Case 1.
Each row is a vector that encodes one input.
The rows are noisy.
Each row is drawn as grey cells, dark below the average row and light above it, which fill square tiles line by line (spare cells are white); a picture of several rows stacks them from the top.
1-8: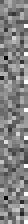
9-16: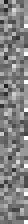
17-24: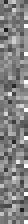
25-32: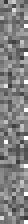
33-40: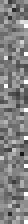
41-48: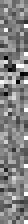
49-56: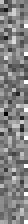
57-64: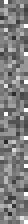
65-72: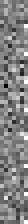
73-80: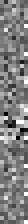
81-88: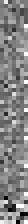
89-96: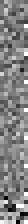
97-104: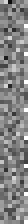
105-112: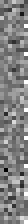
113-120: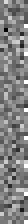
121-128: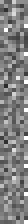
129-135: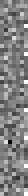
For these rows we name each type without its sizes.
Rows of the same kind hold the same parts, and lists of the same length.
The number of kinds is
3.
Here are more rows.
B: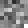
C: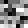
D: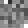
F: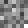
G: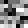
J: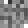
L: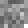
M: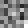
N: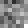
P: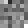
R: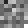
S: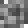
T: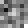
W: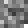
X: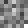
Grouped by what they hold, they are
B, D, J, L, N, P, S, W
C, G
F, M, R, T, X

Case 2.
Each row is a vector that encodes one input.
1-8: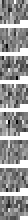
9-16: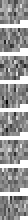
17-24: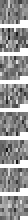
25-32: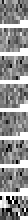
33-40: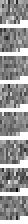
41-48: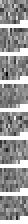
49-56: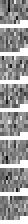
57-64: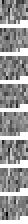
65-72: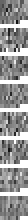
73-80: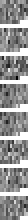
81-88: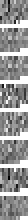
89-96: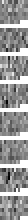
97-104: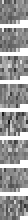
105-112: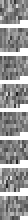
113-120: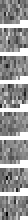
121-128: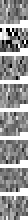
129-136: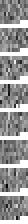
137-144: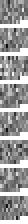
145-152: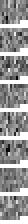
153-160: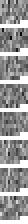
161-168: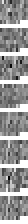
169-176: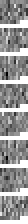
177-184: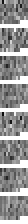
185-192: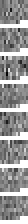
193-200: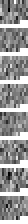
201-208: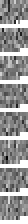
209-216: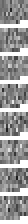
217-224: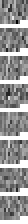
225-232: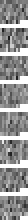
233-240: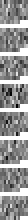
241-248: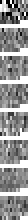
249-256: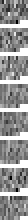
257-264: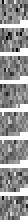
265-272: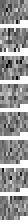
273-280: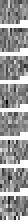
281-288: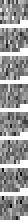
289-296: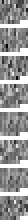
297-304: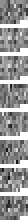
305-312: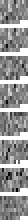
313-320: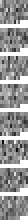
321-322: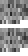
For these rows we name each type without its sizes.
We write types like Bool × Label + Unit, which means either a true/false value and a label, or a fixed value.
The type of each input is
Label × Tree + Unit.
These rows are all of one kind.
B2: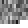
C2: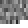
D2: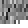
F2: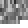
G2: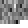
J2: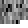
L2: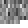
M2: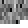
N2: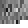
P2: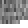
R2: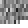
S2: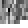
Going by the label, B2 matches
G2, J2 and M2.
